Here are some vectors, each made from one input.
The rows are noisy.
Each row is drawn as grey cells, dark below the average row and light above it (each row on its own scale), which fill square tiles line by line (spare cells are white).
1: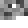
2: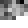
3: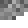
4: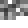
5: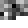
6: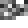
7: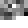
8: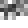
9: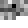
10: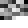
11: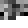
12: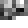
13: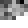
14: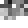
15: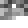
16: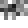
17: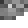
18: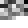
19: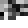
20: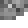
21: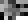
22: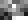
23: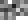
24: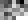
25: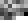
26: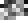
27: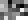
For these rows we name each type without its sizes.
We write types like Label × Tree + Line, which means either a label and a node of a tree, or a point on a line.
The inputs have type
Label.
